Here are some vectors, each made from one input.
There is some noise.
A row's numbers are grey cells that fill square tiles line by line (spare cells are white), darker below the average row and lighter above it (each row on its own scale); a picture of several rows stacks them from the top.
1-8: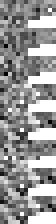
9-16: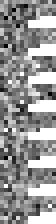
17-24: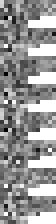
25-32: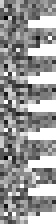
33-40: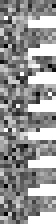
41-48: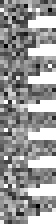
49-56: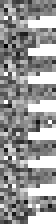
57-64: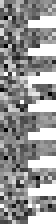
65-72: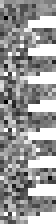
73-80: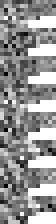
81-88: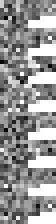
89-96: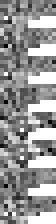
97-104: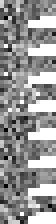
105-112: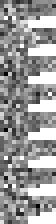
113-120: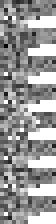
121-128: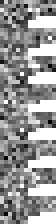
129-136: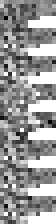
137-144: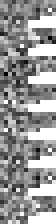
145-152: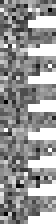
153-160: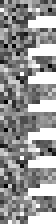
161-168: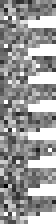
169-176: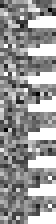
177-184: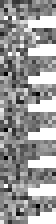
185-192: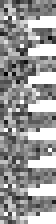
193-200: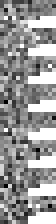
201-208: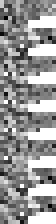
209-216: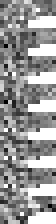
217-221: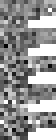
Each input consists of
a point on an 11-point circle.
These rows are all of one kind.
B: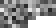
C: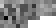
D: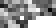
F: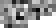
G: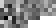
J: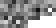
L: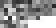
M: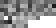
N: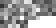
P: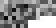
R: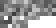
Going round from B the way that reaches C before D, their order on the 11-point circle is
B, P, C, G, J, F, L, M, R, N, D.
